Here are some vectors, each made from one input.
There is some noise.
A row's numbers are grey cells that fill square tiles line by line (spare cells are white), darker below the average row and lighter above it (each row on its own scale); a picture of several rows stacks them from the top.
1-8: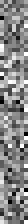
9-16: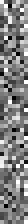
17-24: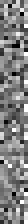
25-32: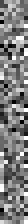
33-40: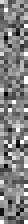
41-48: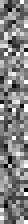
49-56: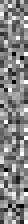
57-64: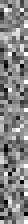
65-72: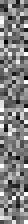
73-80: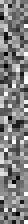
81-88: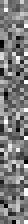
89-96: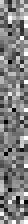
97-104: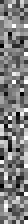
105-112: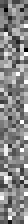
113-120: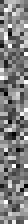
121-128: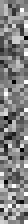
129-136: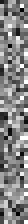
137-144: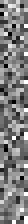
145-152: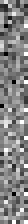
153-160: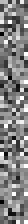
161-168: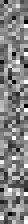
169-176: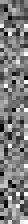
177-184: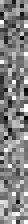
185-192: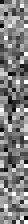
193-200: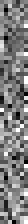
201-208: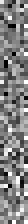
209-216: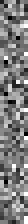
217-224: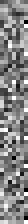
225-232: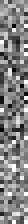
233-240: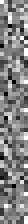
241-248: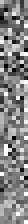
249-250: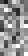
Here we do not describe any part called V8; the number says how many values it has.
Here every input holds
a node of a 16-node tree, together with either four true/false values, or a value of V8.
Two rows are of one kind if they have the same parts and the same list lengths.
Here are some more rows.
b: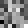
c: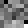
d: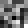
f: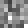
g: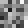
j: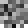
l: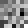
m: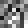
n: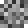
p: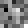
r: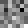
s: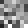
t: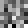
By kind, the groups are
b, c, j, l, p, r, s, t
d, f, g, m, n

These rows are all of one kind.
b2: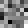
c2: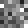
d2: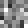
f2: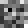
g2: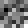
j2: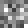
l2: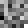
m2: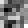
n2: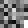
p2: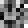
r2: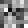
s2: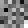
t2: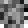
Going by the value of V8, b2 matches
d2, g2, l2 and t2.
